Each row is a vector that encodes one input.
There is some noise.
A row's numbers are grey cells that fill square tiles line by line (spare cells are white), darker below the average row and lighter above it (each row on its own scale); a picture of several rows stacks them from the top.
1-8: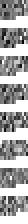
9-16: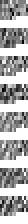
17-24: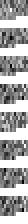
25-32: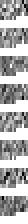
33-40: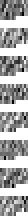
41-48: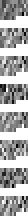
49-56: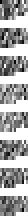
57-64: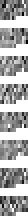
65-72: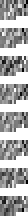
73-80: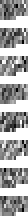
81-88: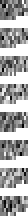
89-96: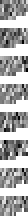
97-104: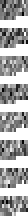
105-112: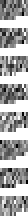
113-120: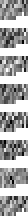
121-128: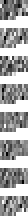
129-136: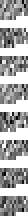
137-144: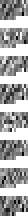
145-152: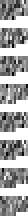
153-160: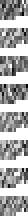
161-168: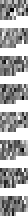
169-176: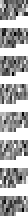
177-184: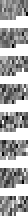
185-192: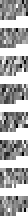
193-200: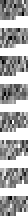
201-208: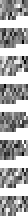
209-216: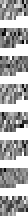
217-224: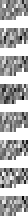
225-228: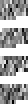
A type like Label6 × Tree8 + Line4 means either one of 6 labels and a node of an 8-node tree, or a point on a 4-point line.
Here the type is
Label12 × Label12 + Unit.
